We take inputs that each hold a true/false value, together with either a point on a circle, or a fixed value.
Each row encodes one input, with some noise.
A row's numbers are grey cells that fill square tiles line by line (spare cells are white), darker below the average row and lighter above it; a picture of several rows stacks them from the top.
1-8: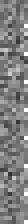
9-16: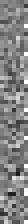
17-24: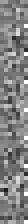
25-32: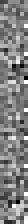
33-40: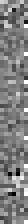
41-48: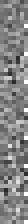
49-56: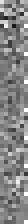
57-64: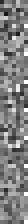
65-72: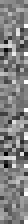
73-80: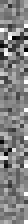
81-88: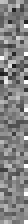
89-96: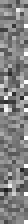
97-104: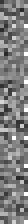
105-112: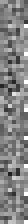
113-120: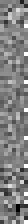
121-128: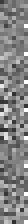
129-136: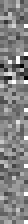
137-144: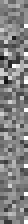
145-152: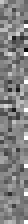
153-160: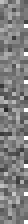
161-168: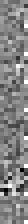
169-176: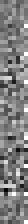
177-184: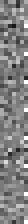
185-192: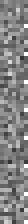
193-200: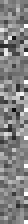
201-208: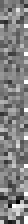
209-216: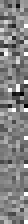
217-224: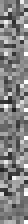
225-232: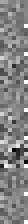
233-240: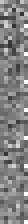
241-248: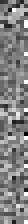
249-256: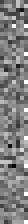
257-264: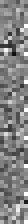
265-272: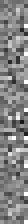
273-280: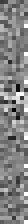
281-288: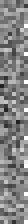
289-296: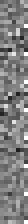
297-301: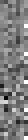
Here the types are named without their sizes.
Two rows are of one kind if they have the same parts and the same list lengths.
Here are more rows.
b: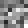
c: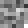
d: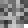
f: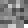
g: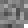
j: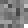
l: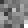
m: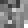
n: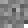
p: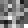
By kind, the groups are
b, c, d, f, g, j, m, n, p
l

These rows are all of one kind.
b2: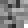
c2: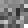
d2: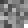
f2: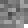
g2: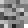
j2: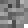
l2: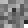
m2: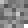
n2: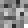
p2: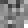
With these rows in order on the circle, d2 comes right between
g2 and p2.
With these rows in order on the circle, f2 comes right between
m2 and n2.
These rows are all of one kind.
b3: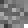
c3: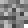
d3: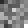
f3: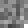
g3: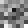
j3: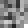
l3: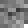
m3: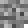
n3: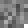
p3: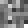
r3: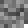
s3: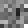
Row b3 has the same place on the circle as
c3, m3 and r3.
